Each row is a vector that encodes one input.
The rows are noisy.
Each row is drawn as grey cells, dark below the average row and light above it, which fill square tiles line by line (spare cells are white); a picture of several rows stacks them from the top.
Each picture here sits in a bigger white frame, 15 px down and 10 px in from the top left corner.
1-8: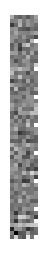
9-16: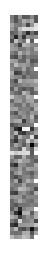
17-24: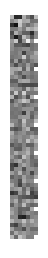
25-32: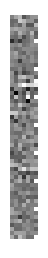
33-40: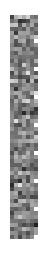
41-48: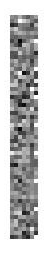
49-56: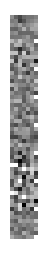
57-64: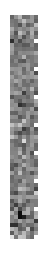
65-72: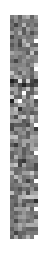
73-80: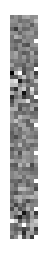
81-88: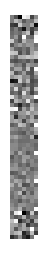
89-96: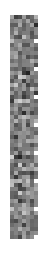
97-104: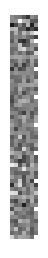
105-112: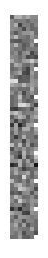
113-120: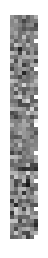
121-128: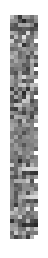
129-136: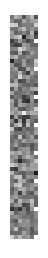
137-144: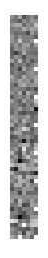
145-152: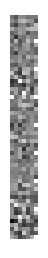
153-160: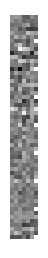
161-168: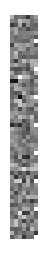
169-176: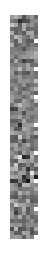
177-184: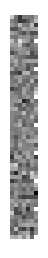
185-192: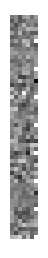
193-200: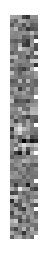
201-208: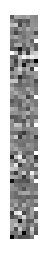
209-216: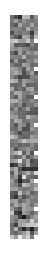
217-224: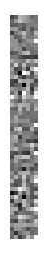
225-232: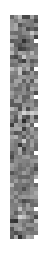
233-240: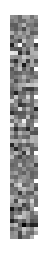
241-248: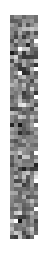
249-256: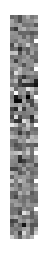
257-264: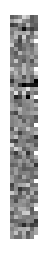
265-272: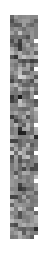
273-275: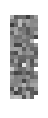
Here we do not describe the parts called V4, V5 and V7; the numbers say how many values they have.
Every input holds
either one of 11 labels and a value of V4, or a node of a 10-node tree, or a true/false value and a value of V7, or a value of V5.
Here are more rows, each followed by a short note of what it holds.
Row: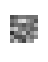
a true/false value and a value of V7
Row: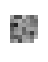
a node of a 10-node tree
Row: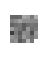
a true/false value and a value of V7
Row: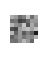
a node of a 10-node tree
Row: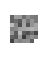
a node of a 10-node tree
